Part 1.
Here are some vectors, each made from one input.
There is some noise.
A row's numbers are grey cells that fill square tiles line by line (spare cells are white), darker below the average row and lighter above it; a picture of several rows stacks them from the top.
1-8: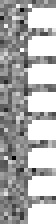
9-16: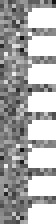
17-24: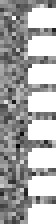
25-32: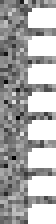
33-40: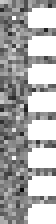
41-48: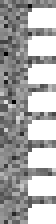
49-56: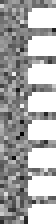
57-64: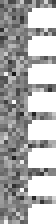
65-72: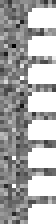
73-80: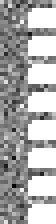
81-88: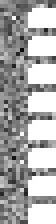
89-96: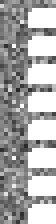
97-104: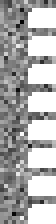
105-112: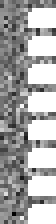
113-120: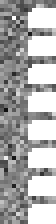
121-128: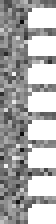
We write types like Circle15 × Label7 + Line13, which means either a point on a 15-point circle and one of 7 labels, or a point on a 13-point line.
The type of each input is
Circle9 × Circle9 + Unit.
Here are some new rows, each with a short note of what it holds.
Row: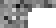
a point on each of two 9-point circles
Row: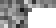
a point on each of two 9-point circles
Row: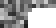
a fixed value
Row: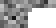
a point on each of two 9-point circles
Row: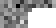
a point on each of two 9-point circles
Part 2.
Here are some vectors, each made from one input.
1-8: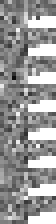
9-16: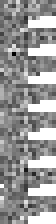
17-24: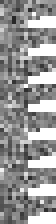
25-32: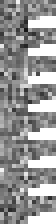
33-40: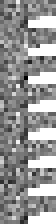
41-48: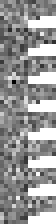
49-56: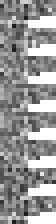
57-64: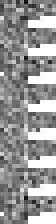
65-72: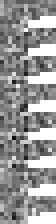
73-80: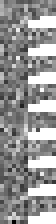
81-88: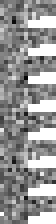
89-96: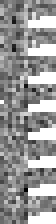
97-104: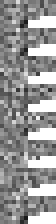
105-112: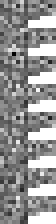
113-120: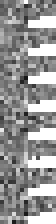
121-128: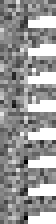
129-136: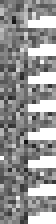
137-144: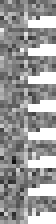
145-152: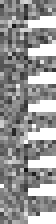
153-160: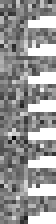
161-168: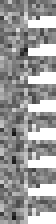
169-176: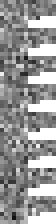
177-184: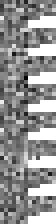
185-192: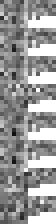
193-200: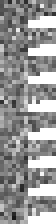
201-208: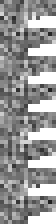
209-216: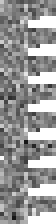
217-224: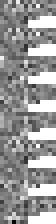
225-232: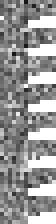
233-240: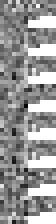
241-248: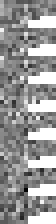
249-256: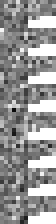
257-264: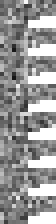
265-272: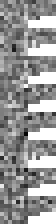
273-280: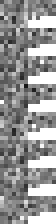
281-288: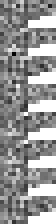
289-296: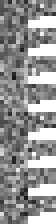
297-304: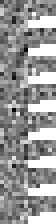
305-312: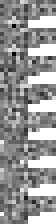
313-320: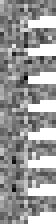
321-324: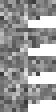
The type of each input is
Circle16 + Line10.
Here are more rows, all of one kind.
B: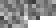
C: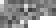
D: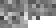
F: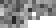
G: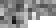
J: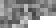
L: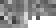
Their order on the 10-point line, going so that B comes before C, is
F, G, L, D, B, J, C.
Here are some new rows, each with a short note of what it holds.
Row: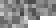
a point on a 10-point line
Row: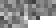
a point on a 10-point line
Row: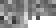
a point on a 10-point line
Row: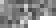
a point on a 10-point line
